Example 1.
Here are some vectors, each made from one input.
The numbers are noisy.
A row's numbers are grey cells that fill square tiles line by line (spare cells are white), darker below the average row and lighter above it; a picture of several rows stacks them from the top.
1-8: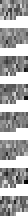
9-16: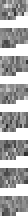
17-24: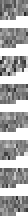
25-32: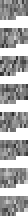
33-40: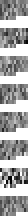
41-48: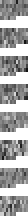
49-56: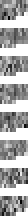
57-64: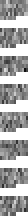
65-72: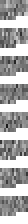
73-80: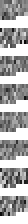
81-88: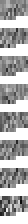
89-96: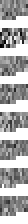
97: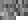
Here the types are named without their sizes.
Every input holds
a point on a line and a true/false value.
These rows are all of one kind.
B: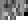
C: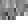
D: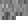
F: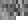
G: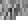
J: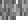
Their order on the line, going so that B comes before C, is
J, B, D, F, C, G.
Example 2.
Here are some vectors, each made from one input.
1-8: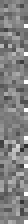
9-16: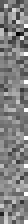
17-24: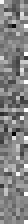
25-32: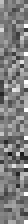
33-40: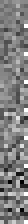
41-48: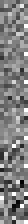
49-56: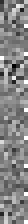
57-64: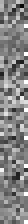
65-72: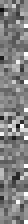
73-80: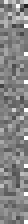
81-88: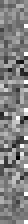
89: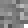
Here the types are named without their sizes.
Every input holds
a list of points on a line.
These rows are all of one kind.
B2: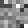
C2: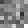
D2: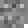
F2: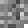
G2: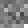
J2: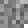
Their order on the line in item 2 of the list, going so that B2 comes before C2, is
J2, F2, B2, D2, G2, C2.
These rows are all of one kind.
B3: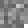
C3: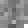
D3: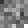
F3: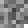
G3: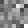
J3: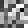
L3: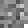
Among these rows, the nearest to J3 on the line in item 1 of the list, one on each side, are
B3 and G3.
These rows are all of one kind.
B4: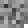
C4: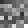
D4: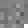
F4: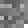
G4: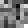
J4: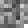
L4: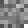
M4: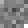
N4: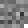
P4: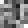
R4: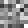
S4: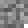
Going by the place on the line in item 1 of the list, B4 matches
L4 and R4.
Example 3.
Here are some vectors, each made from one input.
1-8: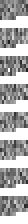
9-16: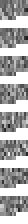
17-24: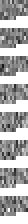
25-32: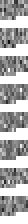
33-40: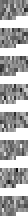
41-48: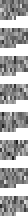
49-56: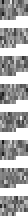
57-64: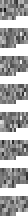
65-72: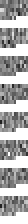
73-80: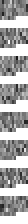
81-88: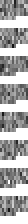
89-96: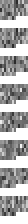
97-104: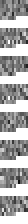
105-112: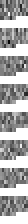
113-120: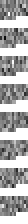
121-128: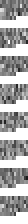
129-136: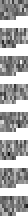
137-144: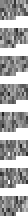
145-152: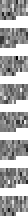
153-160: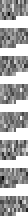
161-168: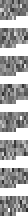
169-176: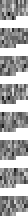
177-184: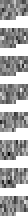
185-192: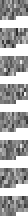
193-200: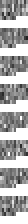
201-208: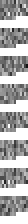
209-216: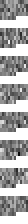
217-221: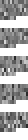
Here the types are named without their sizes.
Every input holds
either a point on a line, or four true/false values.
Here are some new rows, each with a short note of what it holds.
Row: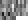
a point on a line
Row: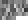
four true/false values
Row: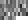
a point on a line
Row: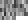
a point on a line
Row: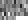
a point on a line
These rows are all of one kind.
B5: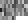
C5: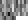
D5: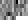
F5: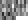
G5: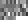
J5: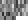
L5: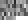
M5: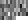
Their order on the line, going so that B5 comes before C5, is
M5, G5, L5, B5, D5, J5, C5, F5.
